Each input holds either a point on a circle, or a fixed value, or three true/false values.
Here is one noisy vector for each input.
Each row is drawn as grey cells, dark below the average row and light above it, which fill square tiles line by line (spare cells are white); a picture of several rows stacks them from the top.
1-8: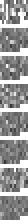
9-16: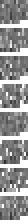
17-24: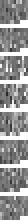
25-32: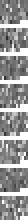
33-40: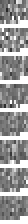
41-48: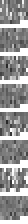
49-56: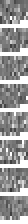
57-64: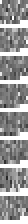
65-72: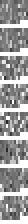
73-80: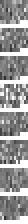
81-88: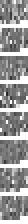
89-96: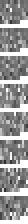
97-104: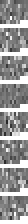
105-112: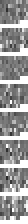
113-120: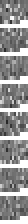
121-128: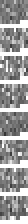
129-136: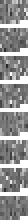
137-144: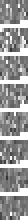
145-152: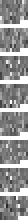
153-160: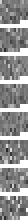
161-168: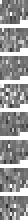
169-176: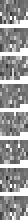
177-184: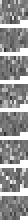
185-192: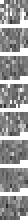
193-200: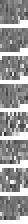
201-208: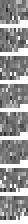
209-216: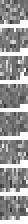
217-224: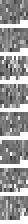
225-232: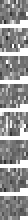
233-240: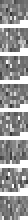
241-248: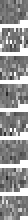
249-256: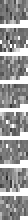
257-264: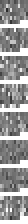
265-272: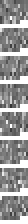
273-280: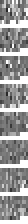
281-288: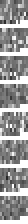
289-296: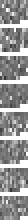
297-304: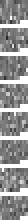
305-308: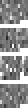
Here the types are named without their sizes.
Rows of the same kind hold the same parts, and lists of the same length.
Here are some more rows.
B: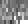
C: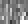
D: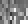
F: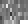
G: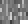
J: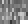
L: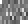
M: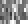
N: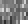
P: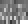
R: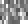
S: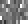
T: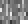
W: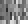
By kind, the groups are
B, C, D, F, G, J, P, R, T
L, M, S, W
N

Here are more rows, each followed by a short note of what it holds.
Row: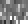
three true/false values
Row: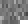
a point on a circle
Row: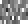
a point on a circle
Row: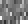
a point on a circle
